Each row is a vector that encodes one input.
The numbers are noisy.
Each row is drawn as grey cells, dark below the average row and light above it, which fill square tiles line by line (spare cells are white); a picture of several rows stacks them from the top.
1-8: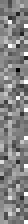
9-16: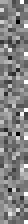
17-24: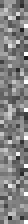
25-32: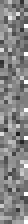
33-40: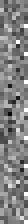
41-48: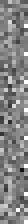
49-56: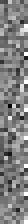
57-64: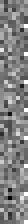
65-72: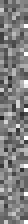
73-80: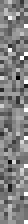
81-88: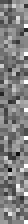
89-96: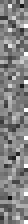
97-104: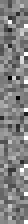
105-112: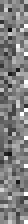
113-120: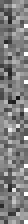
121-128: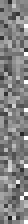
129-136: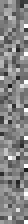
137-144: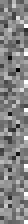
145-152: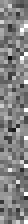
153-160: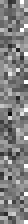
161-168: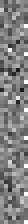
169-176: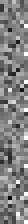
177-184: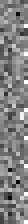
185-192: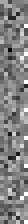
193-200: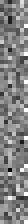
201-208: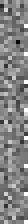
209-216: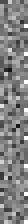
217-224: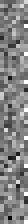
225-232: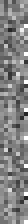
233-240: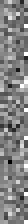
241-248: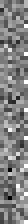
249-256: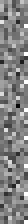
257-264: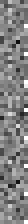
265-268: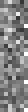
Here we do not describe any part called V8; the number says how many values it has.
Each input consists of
a point on a 10-point circle and a true/false value, together with either a point on a 9-point line, or a value of V8.
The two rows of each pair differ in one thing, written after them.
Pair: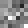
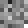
the true/false value
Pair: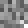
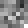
the true/false value
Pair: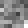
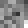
the place on the 9-point line
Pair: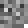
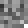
the place on the 9-point line
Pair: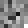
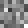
the place on the 9-point line
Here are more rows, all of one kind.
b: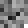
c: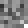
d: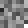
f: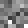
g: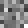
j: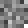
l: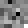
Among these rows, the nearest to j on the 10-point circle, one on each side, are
d and f.
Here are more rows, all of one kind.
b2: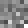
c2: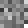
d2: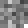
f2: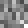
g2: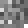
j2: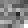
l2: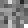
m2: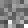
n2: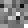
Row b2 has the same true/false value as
c2, f2 and m2.
